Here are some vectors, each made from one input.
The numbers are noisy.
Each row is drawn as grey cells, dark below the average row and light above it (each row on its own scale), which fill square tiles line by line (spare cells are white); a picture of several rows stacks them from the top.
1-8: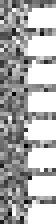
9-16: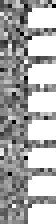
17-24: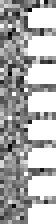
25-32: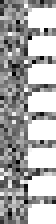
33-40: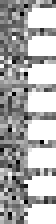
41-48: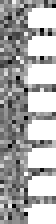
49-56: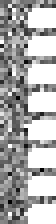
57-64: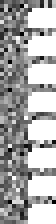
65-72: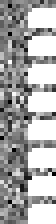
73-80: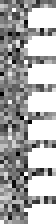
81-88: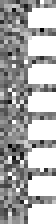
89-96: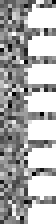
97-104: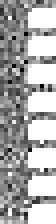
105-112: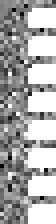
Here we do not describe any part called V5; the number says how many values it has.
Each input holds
a true/false value, together with either a point on a 6-point line, or a list of up to two values of V5.
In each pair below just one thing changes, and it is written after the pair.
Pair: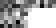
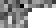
the value of V5 in item 2 of the list
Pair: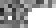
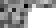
the true/false value
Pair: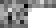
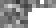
the value of V5 in item 1 of the list
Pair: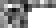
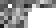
the value of V5 in item 1 of the list
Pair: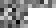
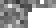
the true/false value
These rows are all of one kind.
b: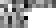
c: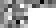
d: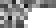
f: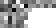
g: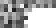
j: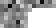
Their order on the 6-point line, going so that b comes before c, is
g, b, c, d, j, f.
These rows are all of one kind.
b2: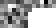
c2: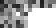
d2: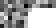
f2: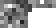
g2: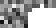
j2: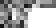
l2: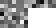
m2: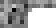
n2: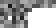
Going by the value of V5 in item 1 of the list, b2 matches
c2 and g2.
